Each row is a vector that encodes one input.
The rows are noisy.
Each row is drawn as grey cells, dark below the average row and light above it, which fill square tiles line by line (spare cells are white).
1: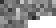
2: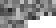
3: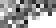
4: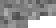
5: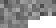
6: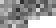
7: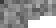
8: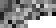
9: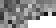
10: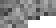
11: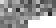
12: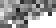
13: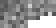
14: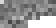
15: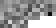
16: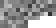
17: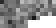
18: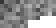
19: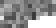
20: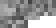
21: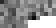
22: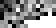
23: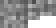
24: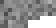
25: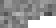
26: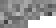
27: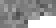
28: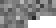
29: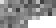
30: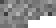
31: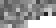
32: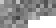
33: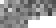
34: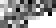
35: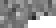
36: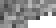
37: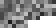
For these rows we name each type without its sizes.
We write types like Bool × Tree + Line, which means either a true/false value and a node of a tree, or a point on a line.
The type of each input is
Bool × Line.
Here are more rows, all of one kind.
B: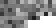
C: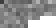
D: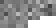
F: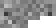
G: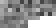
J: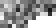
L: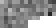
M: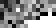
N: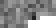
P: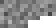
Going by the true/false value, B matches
D, F and J.
